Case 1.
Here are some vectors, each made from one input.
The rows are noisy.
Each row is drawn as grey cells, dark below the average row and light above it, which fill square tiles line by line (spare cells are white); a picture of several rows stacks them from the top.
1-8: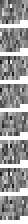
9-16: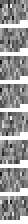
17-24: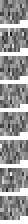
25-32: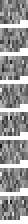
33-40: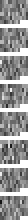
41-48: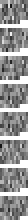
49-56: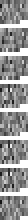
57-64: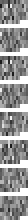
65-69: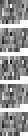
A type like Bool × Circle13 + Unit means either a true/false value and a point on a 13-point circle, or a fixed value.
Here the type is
Bool × Bool × Bool.
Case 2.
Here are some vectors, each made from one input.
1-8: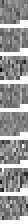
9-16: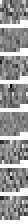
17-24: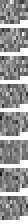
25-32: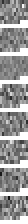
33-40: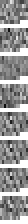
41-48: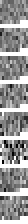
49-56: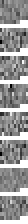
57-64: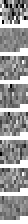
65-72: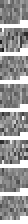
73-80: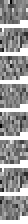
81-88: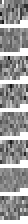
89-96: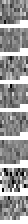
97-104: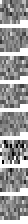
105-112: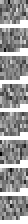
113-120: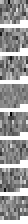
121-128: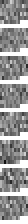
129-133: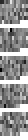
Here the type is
Tree19 + Unit.
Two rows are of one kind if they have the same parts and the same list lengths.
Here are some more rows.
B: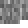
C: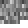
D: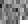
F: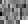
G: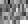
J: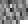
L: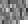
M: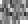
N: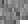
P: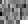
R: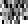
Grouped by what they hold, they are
B, C, D, F, G, J, L, M, N, P
R

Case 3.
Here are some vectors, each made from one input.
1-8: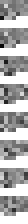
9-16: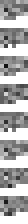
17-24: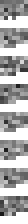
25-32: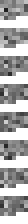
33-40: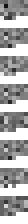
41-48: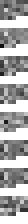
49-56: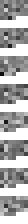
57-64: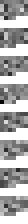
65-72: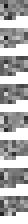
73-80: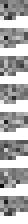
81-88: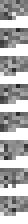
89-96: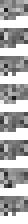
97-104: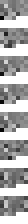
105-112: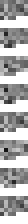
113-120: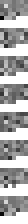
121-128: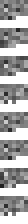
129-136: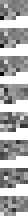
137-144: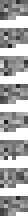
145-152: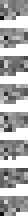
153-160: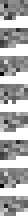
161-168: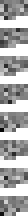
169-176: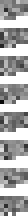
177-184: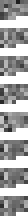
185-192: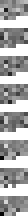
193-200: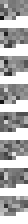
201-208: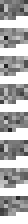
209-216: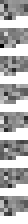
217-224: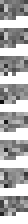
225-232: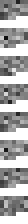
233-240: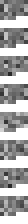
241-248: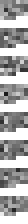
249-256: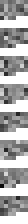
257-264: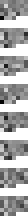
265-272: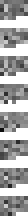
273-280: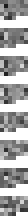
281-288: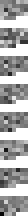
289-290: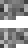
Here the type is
Bool × Bool × Bool × Bool + Unit.
